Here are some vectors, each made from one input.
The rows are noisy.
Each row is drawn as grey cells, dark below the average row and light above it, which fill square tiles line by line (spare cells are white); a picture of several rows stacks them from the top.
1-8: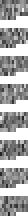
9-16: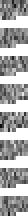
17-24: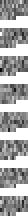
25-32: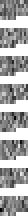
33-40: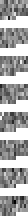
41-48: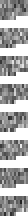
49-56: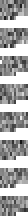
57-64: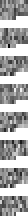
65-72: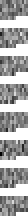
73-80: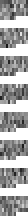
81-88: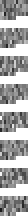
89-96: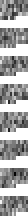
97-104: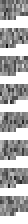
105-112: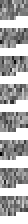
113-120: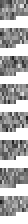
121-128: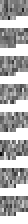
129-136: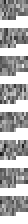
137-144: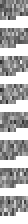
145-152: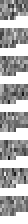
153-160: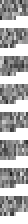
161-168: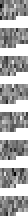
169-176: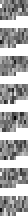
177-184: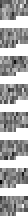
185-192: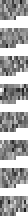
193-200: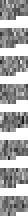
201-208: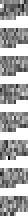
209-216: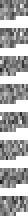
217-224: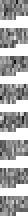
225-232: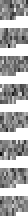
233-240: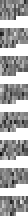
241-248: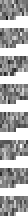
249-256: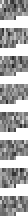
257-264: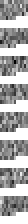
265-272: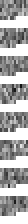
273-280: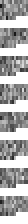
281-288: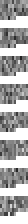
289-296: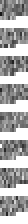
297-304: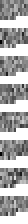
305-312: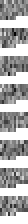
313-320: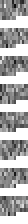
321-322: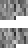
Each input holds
either a point on a 5-point line, or a node of a 7-node tree, or three true/false values.
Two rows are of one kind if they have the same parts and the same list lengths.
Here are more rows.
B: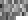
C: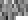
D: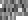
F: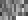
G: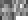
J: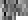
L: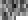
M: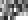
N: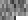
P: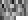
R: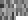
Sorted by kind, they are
B, C, G, M, R
D, L, N, P
F, J

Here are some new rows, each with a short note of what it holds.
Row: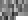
a node of a 7-node tree
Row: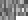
three true/false values
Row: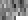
a point on a 5-point line
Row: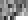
a node of a 7-node tree
